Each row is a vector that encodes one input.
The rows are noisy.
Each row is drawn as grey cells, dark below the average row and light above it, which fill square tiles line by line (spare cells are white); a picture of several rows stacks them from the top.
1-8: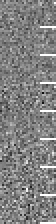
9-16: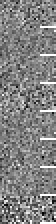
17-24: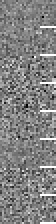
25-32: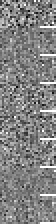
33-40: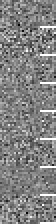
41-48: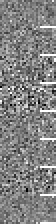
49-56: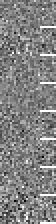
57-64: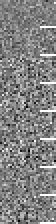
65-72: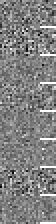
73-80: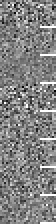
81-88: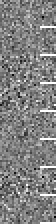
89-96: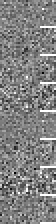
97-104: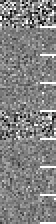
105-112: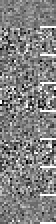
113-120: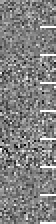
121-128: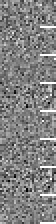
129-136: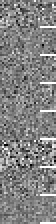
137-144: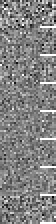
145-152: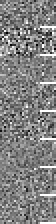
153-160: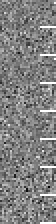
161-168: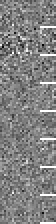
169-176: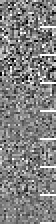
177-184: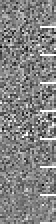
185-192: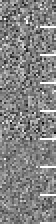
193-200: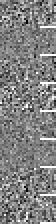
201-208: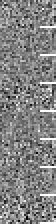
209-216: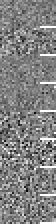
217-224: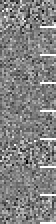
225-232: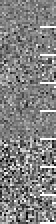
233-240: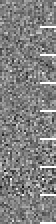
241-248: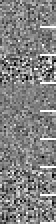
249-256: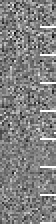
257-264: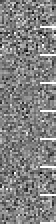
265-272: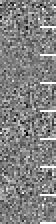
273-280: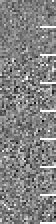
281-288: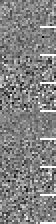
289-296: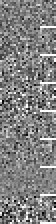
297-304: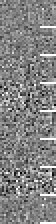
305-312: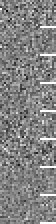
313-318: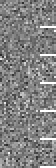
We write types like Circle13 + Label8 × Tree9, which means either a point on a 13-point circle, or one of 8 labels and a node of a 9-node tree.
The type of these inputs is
Line10 + List2(Line15).
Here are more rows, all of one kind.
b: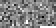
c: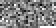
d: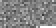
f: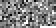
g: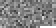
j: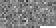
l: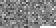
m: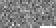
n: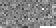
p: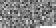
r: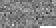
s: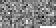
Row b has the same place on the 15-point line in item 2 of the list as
g and n.
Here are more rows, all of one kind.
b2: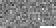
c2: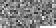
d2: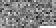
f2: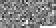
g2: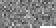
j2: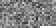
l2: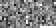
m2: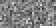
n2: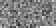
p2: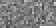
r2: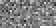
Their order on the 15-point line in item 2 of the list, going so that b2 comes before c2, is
l2, n2, j2, m2, r2, g2, d2, f2, b2, p2, c2.
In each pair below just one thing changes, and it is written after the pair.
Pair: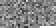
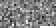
the place on the 15-point line in item 1 of the list
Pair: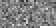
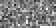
the place on the 15-point line in item 1 of the list
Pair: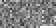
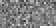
the place on the 15-point line in item 1 of the list
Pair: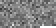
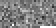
the place on the 15-point line in item 2 of the list
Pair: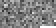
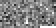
the place on the 15-point line in item 1 of the list
